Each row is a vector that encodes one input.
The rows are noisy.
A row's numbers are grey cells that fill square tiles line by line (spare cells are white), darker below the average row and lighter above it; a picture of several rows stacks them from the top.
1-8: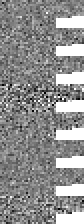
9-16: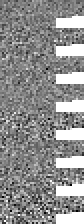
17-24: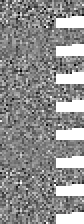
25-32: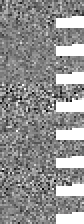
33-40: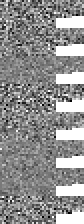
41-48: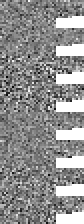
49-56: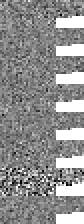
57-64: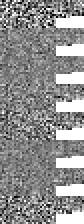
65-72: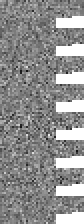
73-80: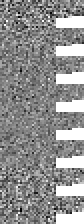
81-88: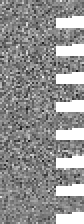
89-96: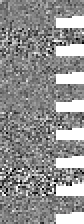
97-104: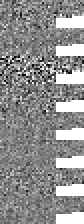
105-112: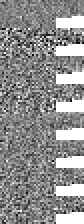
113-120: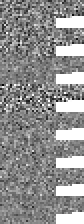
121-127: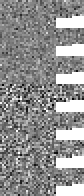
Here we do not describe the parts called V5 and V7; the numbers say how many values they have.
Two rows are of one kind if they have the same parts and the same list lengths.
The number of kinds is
2.
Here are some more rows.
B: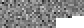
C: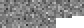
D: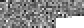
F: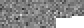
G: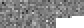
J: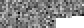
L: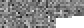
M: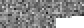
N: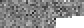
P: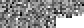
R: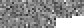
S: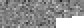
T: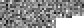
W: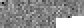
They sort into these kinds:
B, C, F, G, J, M, S, T, W
D, L, N, P, R

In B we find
a point on a 6-point circle, four true/false values and a value of V7.
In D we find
four true/false values and a value of V5.
